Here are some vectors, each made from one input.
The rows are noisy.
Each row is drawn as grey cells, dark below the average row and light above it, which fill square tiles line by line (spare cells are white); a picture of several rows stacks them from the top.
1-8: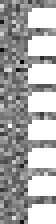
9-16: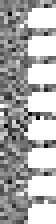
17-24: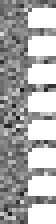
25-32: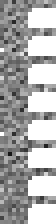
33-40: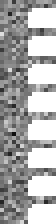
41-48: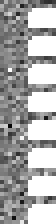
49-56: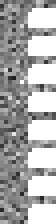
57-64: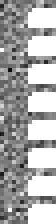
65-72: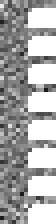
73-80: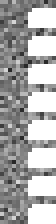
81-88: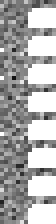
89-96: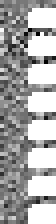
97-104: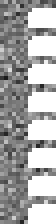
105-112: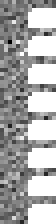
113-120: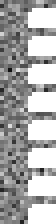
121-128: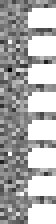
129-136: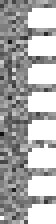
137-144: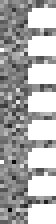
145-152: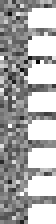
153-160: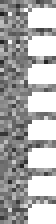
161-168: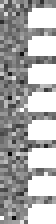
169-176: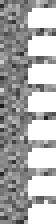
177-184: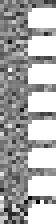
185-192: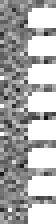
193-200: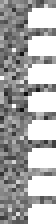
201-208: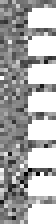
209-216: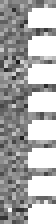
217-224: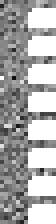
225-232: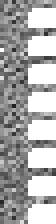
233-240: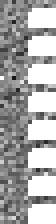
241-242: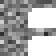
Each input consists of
a list of up to two points on a 9-point line.
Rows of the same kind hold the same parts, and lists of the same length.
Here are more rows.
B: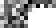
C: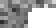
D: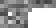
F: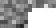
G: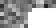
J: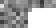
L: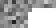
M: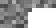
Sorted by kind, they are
B
C, D, F, J, M
G, L

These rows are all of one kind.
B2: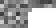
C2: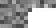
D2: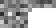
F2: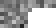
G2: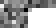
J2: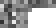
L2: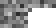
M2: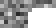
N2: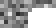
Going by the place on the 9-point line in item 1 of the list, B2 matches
D2, M2 and N2.
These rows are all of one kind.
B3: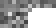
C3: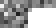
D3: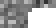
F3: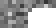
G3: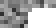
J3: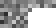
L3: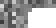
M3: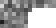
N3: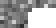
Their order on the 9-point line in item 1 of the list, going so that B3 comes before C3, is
D3, F3, B3, J3, N3, G3, C3, M3, L3.
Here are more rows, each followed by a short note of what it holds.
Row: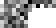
the empty list
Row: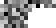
the empty list
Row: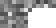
a list of two items
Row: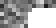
a list of one item
